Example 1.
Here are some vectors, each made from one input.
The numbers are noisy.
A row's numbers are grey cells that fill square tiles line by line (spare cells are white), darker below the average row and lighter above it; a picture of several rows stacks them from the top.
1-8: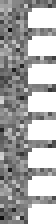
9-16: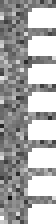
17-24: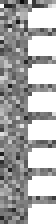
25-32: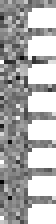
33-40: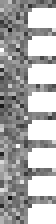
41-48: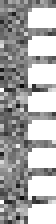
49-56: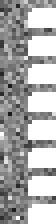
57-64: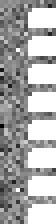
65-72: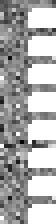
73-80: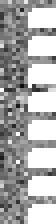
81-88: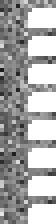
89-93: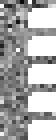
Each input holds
a list of up to two points on a 6-point line.
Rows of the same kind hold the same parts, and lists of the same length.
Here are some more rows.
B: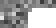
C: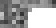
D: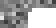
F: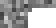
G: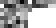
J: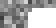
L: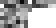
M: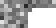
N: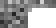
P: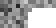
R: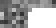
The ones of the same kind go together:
B, C, D, P, R
F, J, M, N
G, L

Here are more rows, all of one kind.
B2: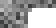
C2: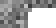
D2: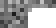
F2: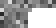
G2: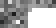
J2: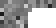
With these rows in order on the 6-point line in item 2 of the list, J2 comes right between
D2 and F2.
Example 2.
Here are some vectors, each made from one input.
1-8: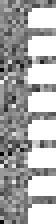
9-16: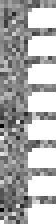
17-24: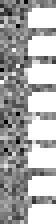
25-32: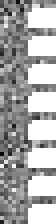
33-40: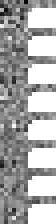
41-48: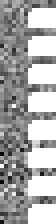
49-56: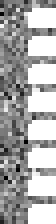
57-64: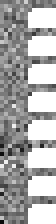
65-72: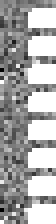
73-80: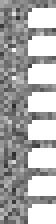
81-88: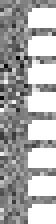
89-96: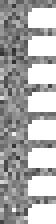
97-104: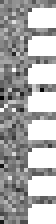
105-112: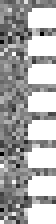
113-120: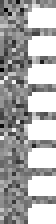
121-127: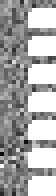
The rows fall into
2 kinds.
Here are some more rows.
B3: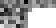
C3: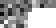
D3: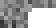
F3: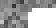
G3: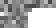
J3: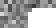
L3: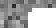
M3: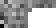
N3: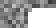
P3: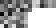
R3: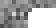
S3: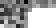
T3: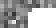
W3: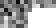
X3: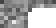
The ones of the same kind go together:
B3, C3, P3, S3, W3
D3, F3, G3, J3, L3, M3, N3, R3, T3, X3

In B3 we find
a point on a 6-point line.
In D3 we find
one of 12 labels.
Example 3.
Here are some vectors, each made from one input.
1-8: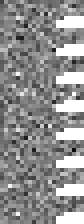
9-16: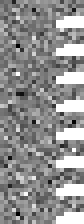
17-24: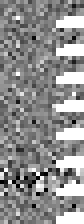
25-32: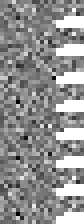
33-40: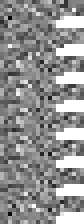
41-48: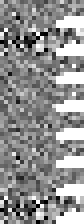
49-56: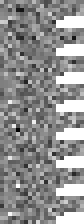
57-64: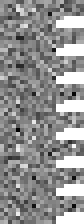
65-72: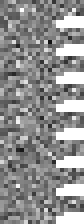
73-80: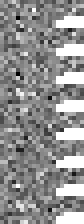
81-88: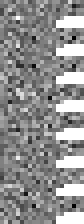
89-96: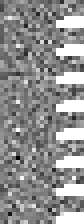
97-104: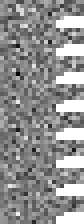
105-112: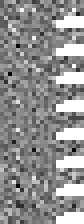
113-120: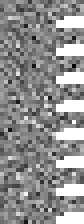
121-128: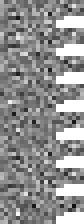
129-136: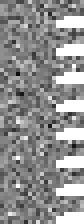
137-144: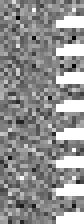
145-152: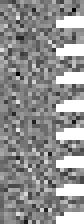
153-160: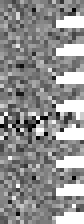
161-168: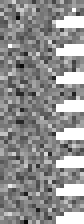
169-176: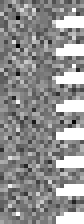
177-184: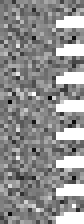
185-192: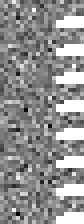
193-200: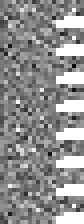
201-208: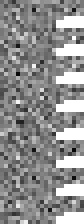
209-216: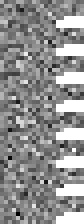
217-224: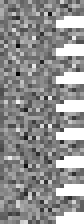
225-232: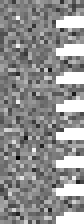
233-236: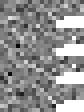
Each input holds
either a point on a 10-point circle and a true/false value, or a fixed value.
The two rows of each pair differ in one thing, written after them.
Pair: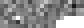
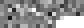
the true/false value
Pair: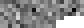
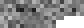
the place on the 10-point circle
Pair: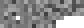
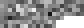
the true/false value
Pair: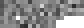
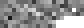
the true/false value
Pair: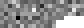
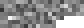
the true/false value
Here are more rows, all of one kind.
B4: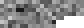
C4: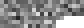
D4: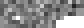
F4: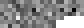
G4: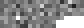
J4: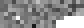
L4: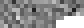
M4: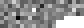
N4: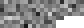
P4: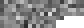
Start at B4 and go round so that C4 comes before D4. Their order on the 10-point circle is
B4, C4, F4, L4, J4, D4, G4, P4, N4, M4.
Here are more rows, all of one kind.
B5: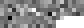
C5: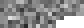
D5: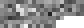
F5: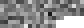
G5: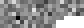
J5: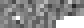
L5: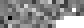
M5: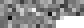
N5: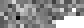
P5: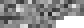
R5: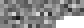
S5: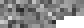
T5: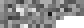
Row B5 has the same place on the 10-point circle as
J5 and M5.
